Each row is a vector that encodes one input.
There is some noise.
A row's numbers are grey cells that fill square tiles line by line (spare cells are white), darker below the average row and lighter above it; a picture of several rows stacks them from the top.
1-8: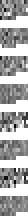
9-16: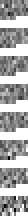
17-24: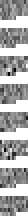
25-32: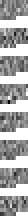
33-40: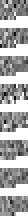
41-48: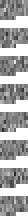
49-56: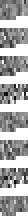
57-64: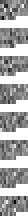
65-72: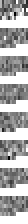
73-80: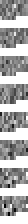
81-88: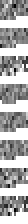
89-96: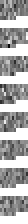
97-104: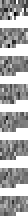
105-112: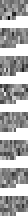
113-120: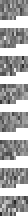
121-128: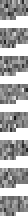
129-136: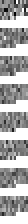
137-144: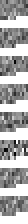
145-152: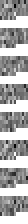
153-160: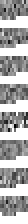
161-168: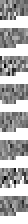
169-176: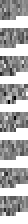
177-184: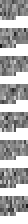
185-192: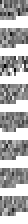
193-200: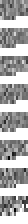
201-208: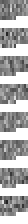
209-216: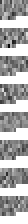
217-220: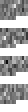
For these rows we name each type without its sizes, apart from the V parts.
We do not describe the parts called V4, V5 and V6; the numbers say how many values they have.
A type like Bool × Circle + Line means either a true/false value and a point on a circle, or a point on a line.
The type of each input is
List(Line) × V5 × V6 + V4.
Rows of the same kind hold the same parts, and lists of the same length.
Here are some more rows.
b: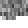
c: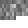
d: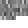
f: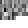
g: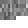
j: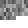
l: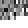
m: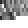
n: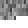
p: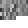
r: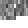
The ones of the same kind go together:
b, d, j, m
c, n, p
f
g, r
l

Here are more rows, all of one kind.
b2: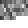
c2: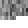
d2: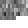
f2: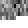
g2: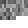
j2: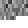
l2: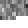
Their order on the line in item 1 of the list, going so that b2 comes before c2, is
b2, g2, d2, j2, f2, c2, l2.
